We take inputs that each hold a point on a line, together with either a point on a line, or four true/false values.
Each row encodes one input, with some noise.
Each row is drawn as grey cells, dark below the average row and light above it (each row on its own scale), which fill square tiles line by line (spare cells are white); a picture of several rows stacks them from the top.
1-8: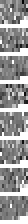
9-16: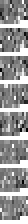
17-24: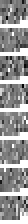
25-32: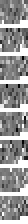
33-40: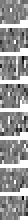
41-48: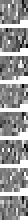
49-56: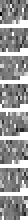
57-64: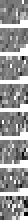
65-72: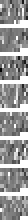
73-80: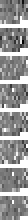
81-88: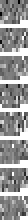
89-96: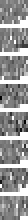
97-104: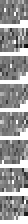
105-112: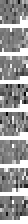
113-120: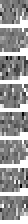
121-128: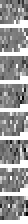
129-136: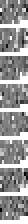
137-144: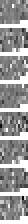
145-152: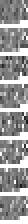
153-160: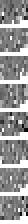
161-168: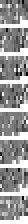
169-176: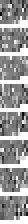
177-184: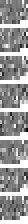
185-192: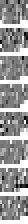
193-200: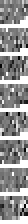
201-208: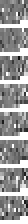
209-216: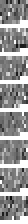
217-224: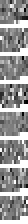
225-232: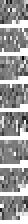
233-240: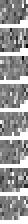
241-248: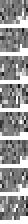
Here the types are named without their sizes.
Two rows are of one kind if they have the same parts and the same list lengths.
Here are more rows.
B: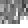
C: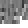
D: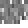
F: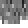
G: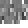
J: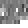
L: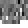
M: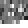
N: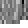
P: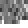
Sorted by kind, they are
B, C, F, J, N
D, G, L, M, P

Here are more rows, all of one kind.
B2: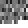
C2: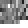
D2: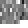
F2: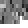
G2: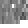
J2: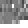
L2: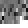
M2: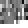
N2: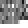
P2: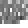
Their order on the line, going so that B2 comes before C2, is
G2, N2, J2, B2, L2, F2, D2, P2, M2, C2.
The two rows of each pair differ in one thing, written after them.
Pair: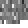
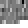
the place on the line
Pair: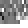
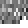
the place on the line
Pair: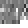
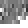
the place on the line
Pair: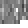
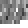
one of the four true/false values
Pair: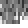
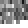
the place on the line
